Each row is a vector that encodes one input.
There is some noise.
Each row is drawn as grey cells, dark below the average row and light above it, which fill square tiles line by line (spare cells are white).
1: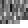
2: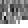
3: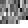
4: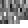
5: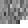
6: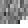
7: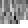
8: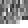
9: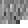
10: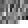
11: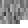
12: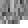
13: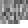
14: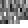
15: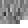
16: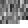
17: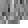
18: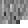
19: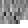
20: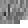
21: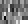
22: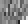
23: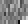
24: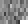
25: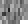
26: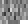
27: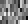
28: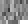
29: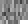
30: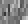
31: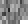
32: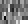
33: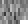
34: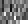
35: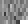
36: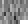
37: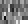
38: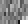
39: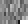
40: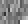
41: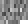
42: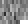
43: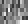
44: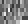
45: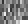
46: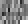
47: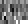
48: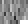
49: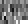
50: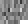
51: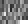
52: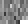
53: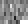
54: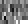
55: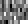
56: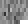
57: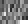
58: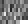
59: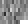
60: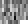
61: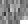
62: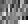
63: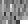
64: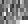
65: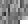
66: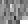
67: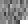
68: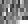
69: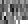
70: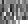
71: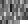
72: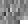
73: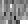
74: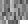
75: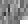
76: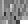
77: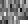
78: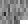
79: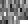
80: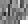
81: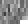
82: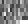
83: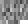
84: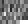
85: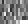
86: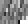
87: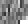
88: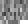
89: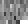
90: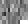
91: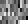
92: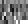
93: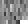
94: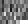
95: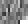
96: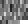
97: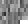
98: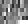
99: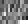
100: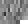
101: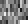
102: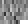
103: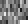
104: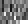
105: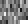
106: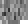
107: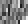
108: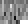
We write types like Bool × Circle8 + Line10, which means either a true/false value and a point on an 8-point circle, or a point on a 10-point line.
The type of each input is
Line4 × Line4 × Line4 + Line5.
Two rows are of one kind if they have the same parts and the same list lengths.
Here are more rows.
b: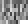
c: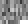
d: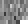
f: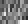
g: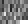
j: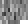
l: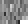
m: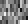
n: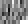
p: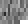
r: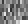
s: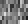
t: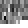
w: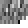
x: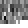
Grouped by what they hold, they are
b, c, d, j, l, n, p, w
f, g, m, r, s, t, x

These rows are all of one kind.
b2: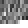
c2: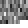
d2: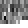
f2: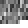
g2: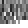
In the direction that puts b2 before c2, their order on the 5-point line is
d2, g2, b2, f2, c2.
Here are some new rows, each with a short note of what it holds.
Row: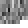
a point on each of three 4-point lines
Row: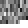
a point on a 5-point line
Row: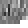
a point on each of three 4-point lines
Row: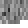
a point on each of three 4-point lines
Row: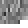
a point on each of three 4-point lines
